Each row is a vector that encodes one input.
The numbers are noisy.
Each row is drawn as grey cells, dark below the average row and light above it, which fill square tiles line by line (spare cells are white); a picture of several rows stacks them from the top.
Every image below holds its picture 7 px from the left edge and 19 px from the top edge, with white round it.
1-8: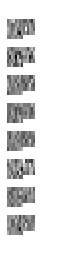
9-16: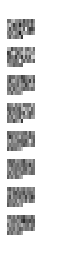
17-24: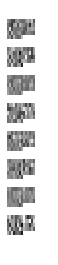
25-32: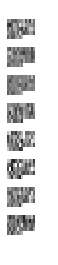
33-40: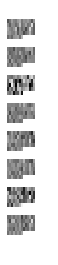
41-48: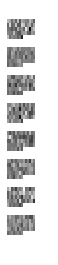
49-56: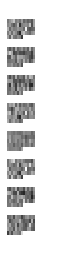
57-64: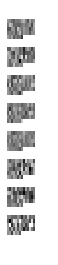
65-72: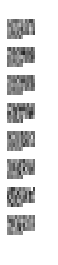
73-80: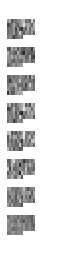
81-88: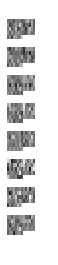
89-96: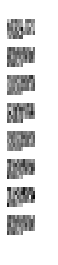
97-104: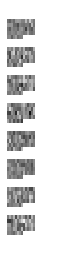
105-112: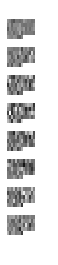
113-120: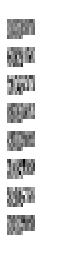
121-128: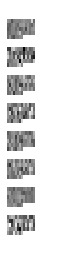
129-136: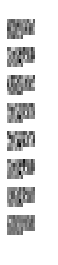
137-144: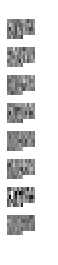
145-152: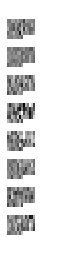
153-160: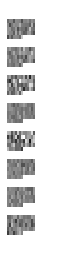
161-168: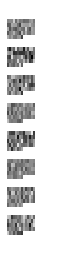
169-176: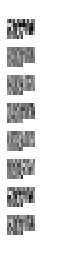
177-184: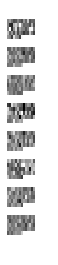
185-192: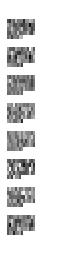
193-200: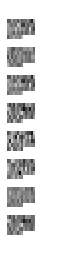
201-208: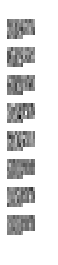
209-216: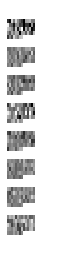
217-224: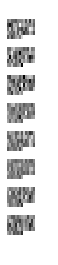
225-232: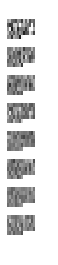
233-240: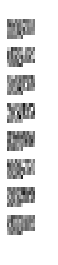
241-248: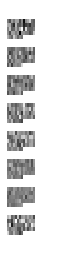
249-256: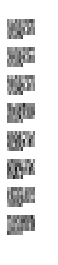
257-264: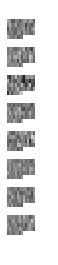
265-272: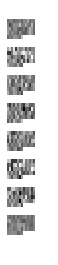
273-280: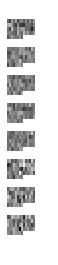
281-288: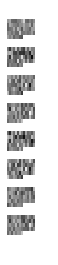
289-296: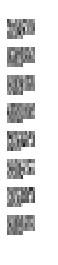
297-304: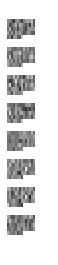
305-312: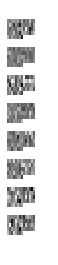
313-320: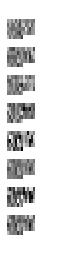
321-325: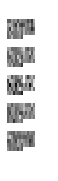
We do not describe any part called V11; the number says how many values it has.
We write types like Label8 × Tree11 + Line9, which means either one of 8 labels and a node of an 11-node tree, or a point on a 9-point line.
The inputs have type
Bool × (Tree18 + V11).
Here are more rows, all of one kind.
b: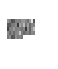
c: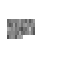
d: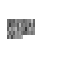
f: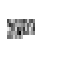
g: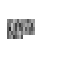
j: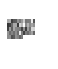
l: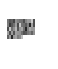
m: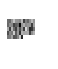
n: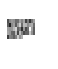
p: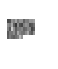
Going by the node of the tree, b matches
d, j, l and n.
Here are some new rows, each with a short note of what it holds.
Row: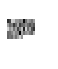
a node of an 18-node tree and a true/false value
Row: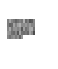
a true/false value and a value of V11
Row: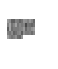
a true/false value and a value of V11
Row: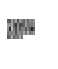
a node of an 18-node tree and a true/false value
